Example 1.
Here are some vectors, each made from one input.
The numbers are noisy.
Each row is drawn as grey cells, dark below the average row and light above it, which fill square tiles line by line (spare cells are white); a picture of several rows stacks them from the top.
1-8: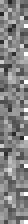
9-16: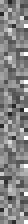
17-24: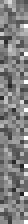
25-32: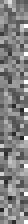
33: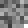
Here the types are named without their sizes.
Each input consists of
a label.
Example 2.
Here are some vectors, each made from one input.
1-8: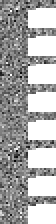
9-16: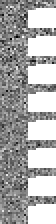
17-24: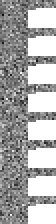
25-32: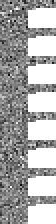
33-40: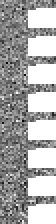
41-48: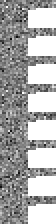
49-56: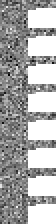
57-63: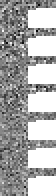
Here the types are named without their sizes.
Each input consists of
four true/false values.
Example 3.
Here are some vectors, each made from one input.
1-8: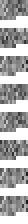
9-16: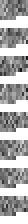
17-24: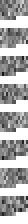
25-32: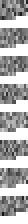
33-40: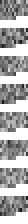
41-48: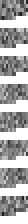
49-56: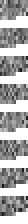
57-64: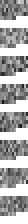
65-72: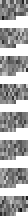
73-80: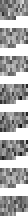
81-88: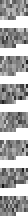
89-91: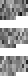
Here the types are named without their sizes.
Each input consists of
a point on a line.
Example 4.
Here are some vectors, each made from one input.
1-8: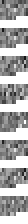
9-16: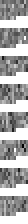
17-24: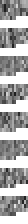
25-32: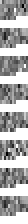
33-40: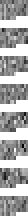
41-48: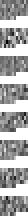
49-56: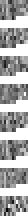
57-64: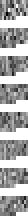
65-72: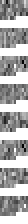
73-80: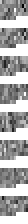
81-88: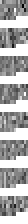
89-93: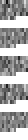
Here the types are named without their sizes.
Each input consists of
either a fixed value, or a node of a tree.
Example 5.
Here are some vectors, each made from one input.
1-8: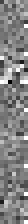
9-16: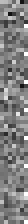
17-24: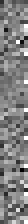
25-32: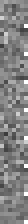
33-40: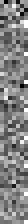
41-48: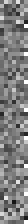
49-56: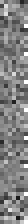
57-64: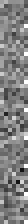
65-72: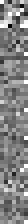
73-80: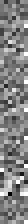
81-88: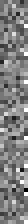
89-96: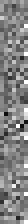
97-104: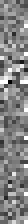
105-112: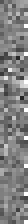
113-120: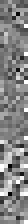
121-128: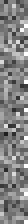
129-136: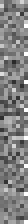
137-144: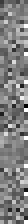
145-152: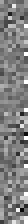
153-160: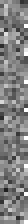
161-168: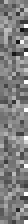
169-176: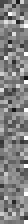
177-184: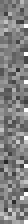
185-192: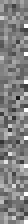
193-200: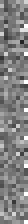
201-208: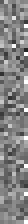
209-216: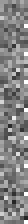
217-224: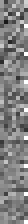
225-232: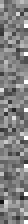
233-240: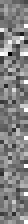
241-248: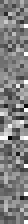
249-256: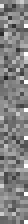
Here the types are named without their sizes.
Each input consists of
either a fixed value, or a point on each of two lines.
